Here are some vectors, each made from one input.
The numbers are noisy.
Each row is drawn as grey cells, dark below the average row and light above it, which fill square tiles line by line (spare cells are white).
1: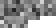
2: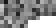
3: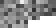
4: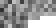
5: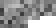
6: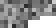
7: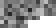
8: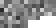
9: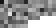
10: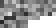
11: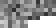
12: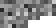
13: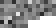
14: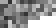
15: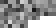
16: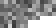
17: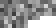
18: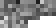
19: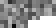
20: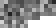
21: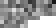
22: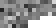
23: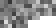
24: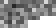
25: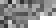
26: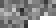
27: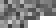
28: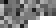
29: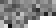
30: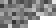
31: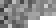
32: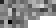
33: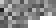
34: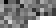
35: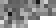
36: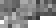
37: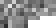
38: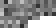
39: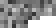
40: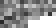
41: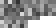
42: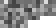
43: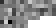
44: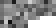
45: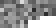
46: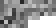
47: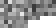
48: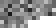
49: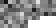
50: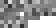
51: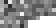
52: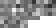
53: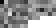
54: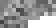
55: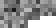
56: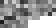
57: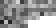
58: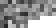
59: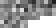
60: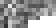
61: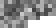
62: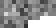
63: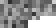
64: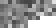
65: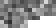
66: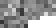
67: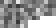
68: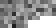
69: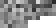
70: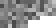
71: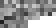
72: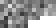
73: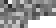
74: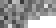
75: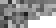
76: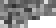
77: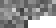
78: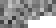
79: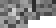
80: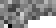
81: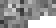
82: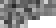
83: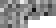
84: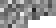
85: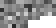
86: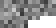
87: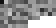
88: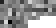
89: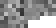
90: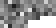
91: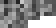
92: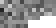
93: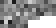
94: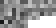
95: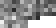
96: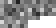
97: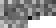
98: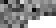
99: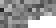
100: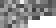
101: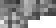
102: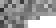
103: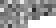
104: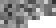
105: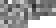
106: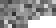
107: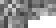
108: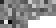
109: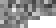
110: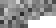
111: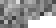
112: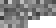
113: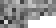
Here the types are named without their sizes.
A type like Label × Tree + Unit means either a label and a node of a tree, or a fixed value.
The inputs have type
Bool × Bool × Bool × Bool + (Circle + Unit) × Line.
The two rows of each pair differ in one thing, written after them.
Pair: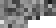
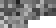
the place on the circle
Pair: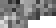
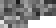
the place on the line
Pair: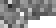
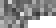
the place on the line
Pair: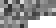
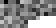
the place on the circle
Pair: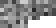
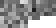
the place on the circle
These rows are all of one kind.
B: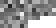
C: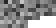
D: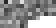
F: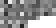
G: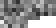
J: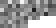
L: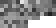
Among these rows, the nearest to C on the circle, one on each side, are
D and L.
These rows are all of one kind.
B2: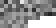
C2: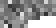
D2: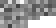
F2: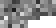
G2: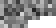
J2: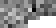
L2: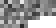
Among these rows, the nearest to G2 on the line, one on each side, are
F2 and L2.
